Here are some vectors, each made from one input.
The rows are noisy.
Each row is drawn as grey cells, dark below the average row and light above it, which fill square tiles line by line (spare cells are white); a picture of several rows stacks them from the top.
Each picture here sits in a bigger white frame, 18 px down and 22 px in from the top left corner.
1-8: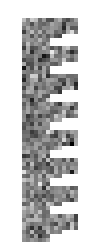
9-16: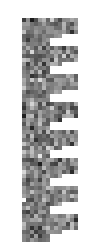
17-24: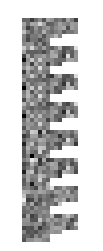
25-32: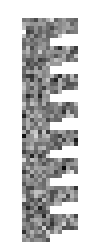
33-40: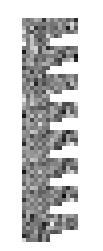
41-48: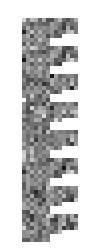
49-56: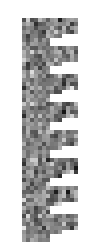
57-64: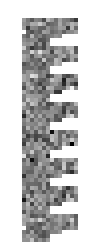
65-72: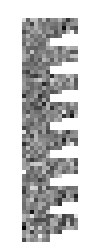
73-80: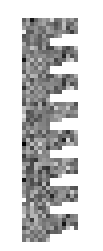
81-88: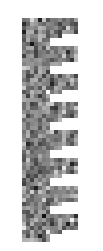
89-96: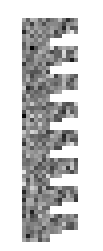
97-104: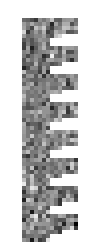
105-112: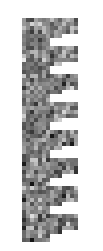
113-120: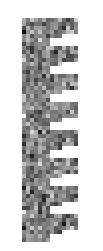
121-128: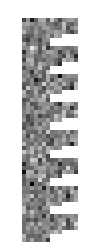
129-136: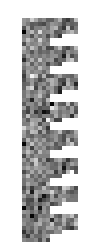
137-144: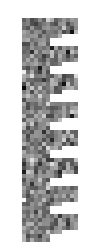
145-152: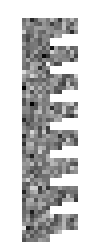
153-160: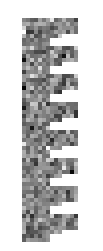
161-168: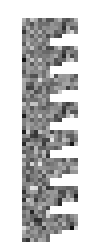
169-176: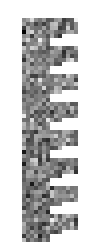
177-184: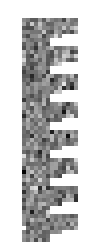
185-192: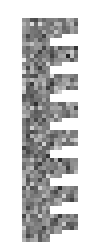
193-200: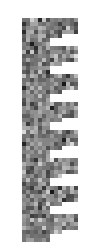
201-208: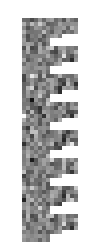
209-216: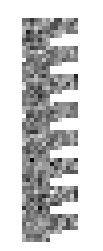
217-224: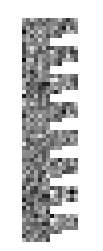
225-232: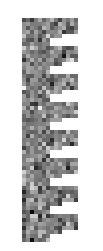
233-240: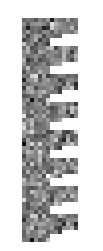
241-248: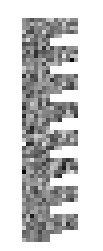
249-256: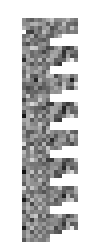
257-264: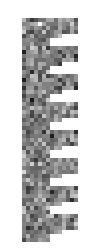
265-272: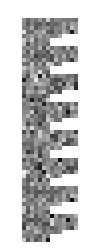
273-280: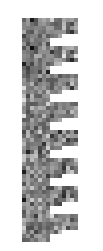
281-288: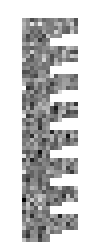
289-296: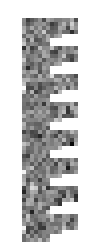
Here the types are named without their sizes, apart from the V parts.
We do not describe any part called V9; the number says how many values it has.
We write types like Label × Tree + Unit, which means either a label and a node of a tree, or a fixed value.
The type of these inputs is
(Bool × Bool × Bool × (Circle + Unit) + Unit) × Circle + Label × Label + V9.
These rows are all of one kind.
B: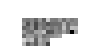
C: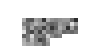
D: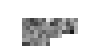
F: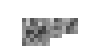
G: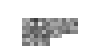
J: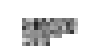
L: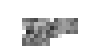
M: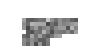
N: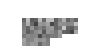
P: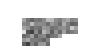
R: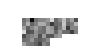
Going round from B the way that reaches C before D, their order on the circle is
B, C, M, G, P, L, F, R, N, D, J.
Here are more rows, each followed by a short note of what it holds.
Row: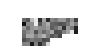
a value of V9
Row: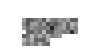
a point on a circle and three true/false values
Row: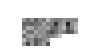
a point on a circle and three true/false values
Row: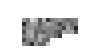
a value of V9
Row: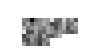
a point on a circle and three true/false values
